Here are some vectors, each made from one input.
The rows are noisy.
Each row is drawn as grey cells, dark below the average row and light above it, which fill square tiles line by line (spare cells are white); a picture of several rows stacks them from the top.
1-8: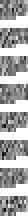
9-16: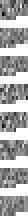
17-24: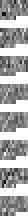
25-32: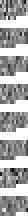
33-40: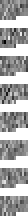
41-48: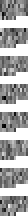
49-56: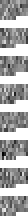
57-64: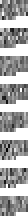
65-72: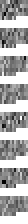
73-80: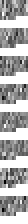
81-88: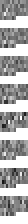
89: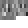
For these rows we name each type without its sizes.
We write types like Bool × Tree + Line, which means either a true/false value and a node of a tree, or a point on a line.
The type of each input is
(Bool × Bool × Bool + Line) × Line.
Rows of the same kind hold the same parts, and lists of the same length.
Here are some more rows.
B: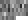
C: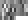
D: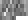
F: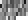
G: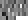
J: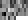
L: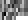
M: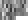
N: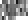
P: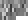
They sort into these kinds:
B, L, N
C, D, F, G, J, M, P

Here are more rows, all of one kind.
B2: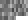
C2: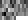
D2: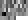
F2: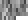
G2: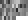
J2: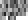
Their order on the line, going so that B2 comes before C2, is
B2, G2, F2, J2, C2, D2.
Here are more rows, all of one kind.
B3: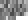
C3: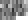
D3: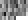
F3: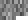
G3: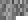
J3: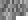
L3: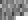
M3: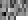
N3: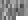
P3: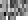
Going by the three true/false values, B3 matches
M3, N3 and P3.
